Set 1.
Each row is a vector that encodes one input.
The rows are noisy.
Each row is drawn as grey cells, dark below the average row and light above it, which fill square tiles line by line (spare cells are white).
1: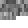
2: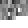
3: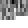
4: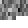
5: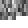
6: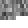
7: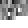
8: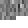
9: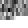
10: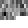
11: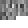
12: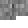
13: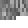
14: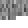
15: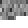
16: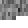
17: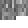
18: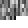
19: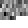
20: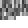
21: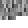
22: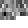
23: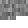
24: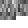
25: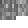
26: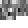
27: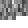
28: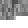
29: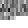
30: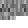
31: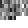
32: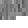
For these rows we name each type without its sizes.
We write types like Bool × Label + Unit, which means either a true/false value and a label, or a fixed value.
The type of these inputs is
Tree.
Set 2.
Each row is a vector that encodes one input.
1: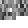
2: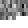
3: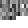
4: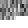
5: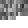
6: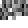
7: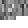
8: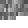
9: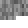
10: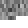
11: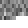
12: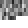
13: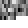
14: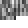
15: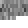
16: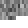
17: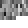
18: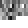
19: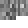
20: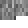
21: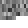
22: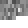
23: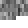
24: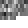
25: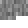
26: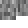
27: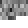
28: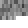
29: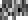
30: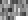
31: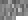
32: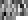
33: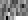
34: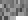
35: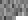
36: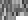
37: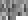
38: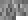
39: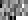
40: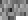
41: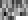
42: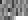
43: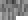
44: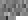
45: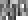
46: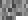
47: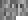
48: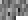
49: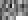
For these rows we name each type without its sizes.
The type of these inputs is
Tree.
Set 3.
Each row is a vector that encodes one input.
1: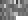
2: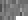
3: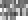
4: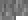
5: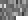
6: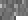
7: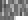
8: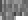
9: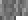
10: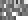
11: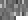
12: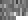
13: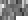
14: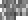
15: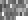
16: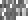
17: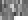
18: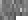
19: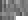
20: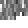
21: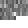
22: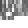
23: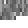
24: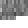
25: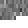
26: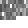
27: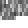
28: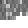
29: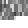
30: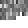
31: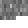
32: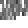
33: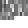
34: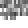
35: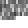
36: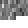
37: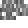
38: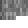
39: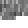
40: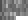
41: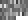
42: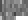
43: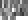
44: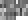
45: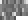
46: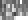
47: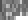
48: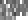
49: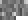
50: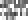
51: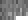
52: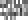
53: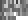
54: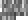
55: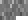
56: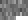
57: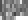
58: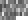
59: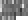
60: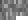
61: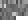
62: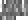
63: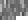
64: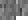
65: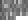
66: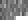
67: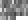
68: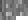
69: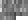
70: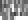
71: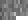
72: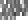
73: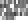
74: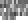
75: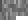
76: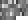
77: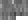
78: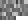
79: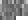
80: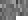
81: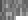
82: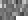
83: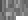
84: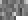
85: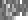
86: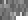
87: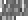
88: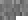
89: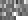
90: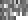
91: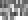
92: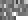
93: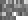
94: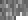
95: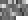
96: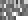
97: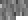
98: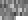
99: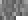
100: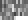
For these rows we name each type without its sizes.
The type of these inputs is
Bool × Bool × Bool × Bool + Unit.
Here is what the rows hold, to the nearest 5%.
About 5% of them hold a fixed value. The rest hold four true/false values.
